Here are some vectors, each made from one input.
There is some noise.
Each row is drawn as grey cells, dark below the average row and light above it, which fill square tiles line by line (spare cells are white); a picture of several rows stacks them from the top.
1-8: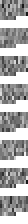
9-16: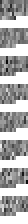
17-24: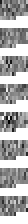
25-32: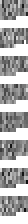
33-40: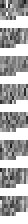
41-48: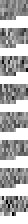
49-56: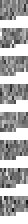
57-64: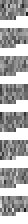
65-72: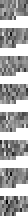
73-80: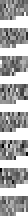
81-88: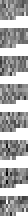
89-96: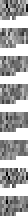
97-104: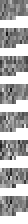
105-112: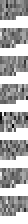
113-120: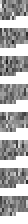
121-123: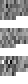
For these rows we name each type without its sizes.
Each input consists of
a node of a tree.
